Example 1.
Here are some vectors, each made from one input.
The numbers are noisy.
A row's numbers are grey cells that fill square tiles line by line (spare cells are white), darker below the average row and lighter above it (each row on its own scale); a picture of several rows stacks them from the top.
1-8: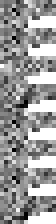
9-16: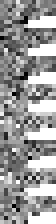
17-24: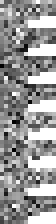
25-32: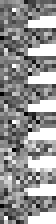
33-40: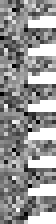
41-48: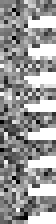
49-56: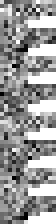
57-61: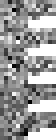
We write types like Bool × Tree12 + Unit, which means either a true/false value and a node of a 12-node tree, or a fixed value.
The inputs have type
Line6.
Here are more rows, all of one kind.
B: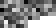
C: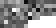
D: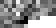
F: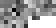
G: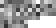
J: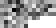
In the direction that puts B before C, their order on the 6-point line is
B, C, D, G, J, F.
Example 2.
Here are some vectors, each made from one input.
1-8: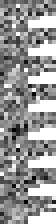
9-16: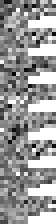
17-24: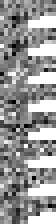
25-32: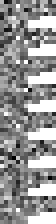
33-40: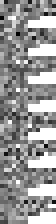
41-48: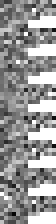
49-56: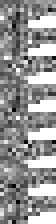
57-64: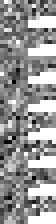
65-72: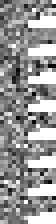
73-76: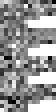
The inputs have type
Tree15.
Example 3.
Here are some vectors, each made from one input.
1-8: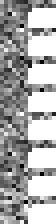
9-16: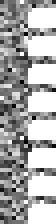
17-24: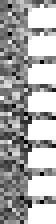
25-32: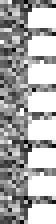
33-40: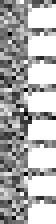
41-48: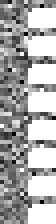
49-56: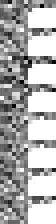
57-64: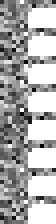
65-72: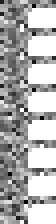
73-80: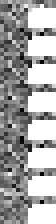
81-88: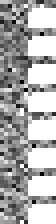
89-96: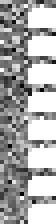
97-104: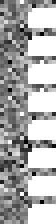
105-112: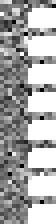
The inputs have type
Circle13.
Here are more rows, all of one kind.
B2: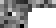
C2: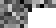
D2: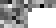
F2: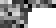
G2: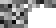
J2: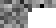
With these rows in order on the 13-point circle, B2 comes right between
C2 and F2.
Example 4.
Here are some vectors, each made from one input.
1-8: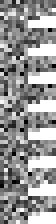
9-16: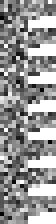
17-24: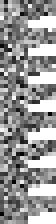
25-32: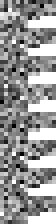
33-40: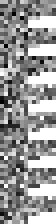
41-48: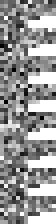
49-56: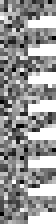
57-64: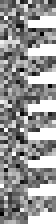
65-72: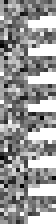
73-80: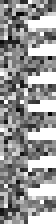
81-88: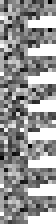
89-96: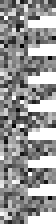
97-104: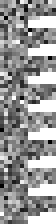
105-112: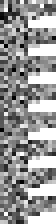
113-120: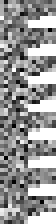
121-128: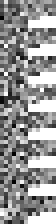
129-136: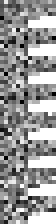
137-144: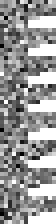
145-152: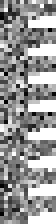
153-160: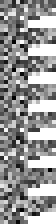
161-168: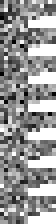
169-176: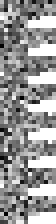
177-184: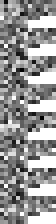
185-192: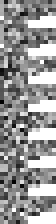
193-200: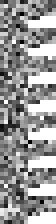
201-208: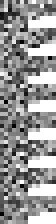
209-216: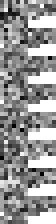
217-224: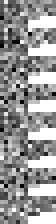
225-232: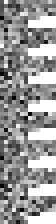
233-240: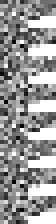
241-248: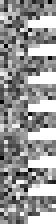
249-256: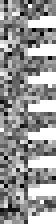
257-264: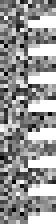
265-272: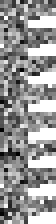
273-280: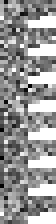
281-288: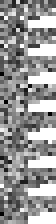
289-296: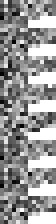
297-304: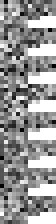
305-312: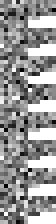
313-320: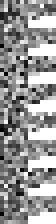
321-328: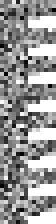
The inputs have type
Bool × Bool × Bool.
